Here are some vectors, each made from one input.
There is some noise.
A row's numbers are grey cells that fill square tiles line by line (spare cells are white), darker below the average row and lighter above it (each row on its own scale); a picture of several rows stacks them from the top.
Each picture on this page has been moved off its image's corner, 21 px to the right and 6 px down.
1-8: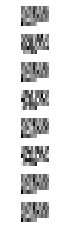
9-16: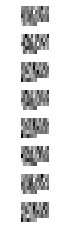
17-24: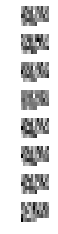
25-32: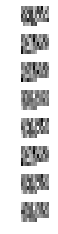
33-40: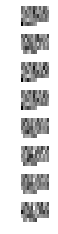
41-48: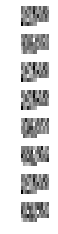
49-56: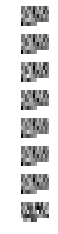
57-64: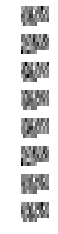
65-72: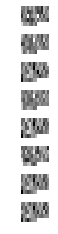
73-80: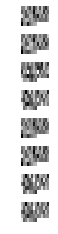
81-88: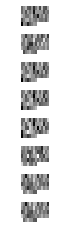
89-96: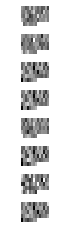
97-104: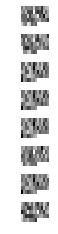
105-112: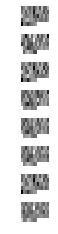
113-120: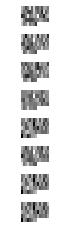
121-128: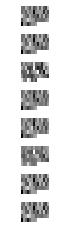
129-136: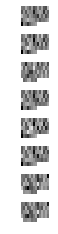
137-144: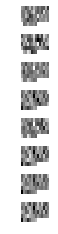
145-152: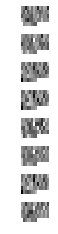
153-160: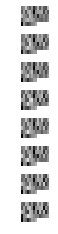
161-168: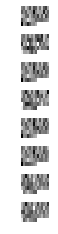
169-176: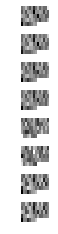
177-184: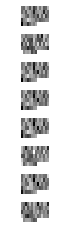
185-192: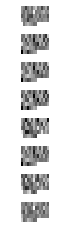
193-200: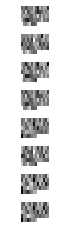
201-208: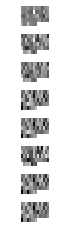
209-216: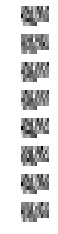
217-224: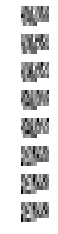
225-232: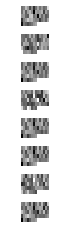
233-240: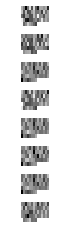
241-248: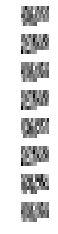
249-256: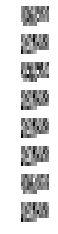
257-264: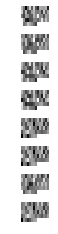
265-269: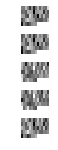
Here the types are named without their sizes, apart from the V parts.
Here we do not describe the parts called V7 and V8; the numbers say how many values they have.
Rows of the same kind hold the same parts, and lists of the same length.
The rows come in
2 kinds.
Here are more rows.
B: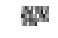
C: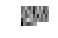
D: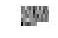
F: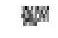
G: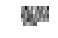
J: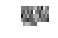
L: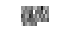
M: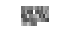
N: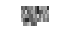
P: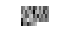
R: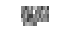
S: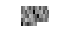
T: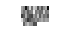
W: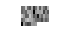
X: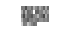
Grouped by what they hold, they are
B, F, G, J, L, M, N, R, T, X
C, D, P, S, W

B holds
a point on a line, a true/false value and a value of V8.
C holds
a point on a circle and a value of V7.
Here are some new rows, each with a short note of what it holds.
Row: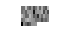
a point on a circle and a value of V7
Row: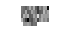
a point on a line, a true/false value and a value of V8
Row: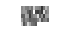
a point on a line, a true/false value and a value of V8
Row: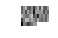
a point on a circle and a value of V7
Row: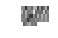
a point on a line, a true/false value and a value of V8
